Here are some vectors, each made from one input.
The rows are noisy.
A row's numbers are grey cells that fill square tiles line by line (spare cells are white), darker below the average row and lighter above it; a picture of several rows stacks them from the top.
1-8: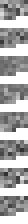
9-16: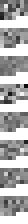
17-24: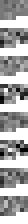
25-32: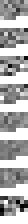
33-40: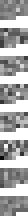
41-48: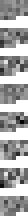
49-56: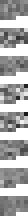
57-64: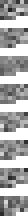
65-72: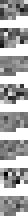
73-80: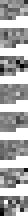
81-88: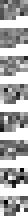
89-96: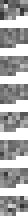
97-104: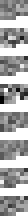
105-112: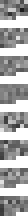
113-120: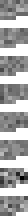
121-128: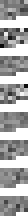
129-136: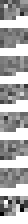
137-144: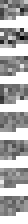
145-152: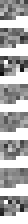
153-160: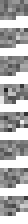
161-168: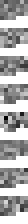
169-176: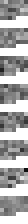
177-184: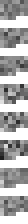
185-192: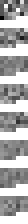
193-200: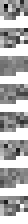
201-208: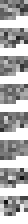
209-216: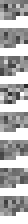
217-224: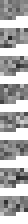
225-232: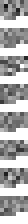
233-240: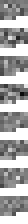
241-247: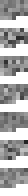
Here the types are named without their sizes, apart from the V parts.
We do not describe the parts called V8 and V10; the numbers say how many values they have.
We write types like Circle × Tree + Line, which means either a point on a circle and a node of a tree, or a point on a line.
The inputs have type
(Bool × Line + V10) × V8 + Tree.
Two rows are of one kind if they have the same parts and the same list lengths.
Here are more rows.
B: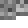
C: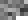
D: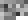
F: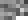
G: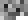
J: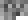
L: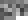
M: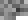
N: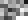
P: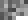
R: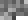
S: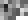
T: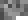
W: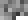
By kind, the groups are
B, D, J, R, W
C, F, G, N, T
L, M, P, S

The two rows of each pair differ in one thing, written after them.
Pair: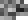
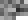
the true/false value
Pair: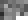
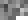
the true/false value
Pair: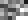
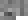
the value of V8
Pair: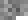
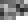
the place on the line
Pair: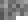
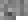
the value of V8
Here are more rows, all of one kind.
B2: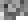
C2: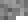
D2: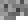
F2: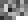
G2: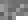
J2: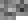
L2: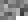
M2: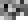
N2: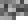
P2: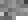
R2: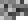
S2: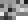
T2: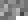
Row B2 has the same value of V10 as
J2, M2, N2 and P2.
